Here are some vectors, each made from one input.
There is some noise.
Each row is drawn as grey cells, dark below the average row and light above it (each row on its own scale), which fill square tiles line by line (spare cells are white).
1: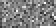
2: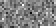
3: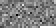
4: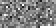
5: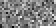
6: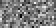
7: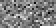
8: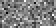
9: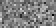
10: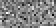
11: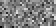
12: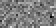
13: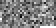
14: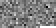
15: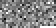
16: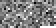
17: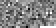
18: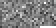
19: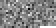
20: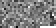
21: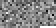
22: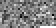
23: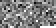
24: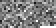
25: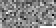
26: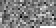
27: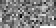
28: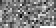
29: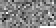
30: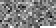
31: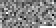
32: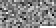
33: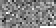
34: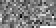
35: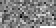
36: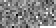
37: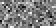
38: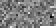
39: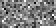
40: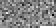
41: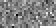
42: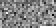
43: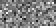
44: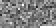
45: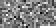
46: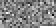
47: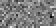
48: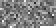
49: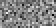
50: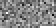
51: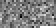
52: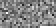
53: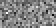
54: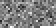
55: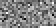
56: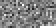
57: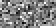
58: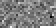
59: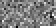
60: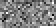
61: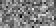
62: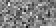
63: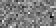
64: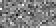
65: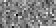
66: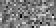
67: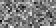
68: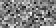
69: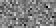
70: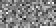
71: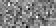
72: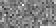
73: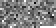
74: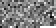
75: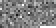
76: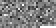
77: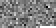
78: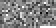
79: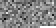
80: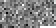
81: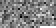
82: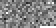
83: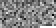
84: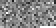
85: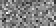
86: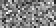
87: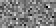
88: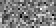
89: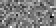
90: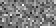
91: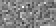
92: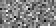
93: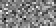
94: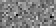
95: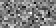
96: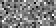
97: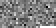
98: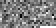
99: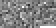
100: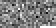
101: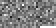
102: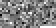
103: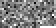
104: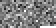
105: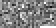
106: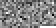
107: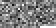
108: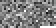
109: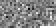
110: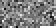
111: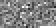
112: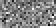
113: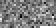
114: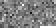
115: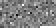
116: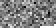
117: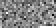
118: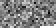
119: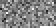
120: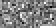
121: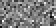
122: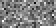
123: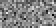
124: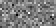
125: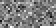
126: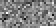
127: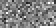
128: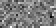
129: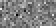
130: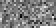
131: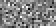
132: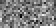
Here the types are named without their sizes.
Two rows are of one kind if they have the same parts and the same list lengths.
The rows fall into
5 kinds.
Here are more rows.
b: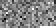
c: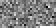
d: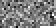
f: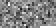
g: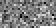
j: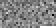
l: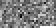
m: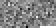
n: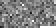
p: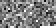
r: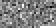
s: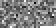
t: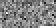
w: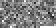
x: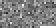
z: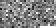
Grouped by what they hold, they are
b, j, t
c
d, p, s, w
f, m, n, r, x, z
g, l

